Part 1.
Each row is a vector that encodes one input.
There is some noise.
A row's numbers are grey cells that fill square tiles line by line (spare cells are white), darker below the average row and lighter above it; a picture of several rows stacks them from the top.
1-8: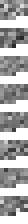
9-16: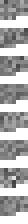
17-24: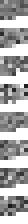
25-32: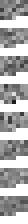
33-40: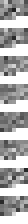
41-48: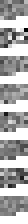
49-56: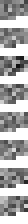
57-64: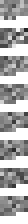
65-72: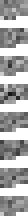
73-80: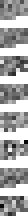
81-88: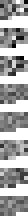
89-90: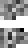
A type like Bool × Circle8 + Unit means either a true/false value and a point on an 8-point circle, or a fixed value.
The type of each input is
Line10.
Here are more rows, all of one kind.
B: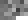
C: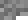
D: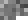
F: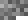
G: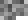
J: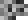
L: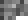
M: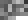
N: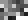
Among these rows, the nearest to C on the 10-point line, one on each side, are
B and L.
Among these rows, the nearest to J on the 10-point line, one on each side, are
B and G.
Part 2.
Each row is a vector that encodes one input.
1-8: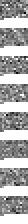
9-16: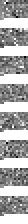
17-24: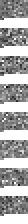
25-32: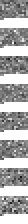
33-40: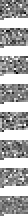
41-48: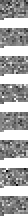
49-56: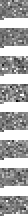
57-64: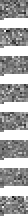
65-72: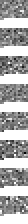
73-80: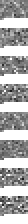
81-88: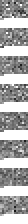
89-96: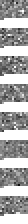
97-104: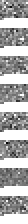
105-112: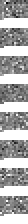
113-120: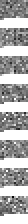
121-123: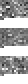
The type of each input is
Tree12.
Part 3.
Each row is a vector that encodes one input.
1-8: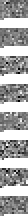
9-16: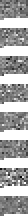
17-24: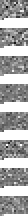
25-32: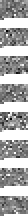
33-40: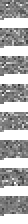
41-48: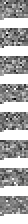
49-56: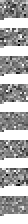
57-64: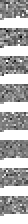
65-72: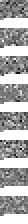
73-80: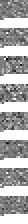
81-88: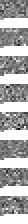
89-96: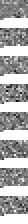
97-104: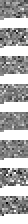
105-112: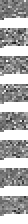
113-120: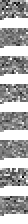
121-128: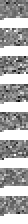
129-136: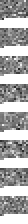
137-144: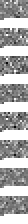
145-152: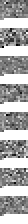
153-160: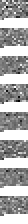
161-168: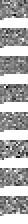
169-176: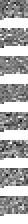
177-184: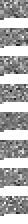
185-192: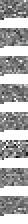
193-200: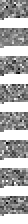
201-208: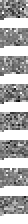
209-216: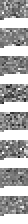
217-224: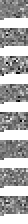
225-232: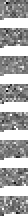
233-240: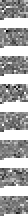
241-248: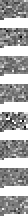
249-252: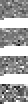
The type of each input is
Tree16.
